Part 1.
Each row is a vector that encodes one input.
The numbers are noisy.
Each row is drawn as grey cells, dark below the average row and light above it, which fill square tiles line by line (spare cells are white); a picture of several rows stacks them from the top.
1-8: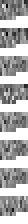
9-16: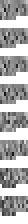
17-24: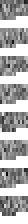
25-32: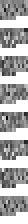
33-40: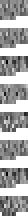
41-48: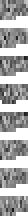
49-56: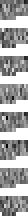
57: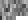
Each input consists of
either a point on a 6-point line, or a point on a 7-point line.
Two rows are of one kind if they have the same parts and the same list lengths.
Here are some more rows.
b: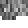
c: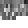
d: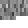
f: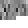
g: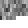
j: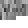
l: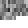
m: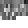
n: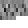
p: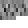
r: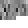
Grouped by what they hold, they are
b, c, m
d, f, g, j, l, n, p, r

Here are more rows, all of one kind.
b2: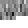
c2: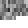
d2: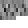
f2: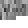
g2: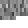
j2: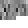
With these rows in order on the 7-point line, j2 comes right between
d2 and f2.
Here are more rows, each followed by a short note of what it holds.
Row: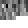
a point on a 6-point line
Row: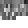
a point on a 6-point line
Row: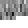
a point on a 7-point line
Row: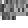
a point on a 6-point line
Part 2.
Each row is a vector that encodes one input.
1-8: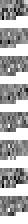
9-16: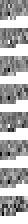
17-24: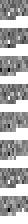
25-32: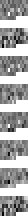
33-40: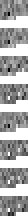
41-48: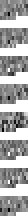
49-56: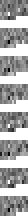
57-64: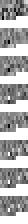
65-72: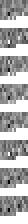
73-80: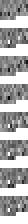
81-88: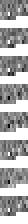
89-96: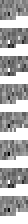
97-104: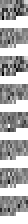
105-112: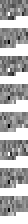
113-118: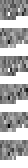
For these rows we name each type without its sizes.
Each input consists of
a list of points on a line.
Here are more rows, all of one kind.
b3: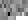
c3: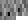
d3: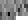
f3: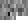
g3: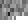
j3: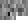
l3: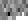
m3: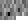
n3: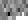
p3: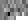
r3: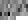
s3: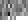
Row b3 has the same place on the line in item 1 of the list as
l3 and n3.
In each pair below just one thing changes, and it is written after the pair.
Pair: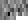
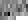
the place on the line in item 1 of the list
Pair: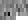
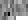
the place on the line in item 1 of the list
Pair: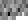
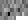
the place on the line in item 1 of the list
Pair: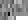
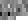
the place on the line in item 2 of the list
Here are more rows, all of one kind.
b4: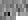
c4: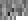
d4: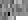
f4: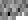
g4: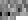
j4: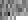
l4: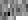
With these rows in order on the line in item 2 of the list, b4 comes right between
d4 and l4.
